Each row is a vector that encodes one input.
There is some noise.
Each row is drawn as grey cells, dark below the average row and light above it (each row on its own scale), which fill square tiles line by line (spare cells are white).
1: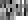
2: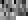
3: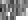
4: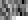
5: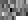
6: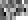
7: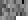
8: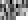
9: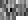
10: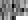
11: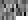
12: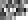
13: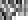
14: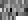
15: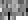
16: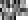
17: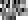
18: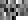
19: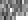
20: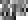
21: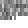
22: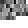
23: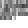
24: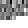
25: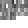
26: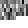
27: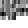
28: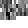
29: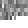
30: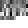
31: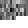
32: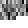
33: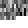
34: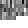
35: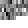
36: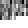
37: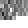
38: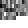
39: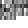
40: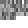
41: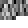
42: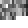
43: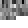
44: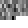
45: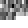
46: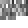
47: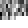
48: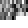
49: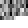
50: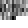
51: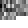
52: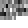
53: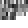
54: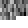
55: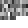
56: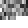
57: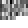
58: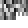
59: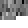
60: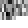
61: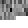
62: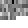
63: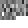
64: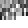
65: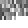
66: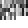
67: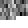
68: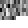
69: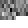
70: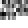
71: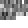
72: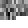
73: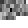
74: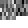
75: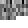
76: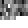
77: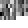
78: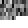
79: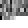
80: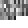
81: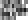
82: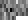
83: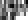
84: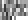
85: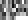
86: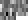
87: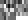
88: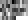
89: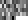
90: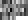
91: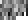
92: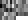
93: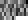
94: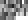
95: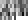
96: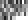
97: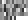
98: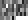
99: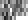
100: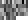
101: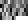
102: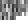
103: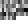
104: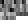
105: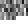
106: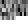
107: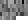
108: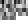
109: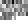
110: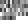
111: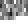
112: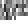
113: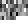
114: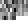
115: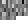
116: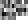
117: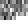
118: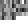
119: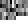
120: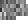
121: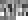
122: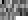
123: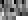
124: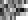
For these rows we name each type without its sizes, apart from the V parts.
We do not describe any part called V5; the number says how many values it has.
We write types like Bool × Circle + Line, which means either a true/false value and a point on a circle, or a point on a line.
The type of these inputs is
(Bool × Bool × Bool + V5) × Circle.
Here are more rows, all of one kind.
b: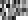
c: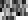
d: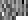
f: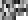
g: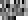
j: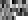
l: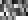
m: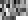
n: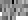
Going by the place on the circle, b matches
f, g and m.
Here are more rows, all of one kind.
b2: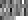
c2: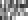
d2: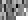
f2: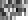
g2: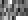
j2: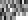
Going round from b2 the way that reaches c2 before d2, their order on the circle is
b2, g2, f2, j2, c2, d2.
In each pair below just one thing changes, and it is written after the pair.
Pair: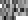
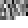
the place on the circle
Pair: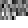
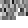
the place on the circle
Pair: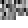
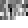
the place on the circle
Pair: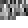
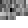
the value of V5
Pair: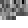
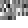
the place on the circle
